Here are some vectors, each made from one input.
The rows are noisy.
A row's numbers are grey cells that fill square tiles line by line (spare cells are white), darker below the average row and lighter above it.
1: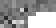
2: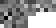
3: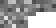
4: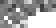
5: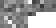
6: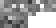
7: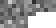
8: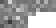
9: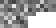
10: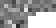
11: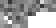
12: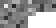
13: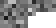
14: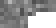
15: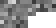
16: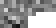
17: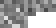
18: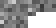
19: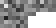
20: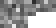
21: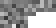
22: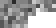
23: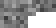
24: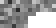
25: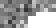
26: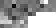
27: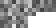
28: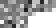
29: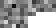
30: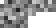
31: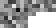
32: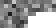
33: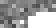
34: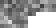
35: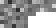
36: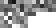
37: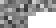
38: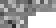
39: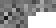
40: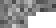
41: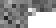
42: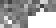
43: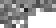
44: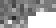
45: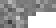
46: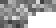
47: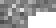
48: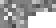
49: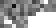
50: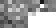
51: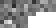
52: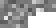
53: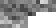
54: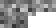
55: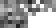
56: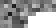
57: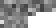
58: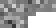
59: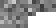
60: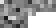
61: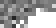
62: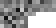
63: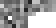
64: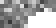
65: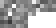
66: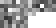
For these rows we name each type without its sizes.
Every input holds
a point on a line and four true/false values.
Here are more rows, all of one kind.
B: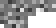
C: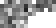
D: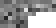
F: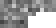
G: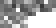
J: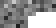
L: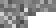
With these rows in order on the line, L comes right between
D and F.
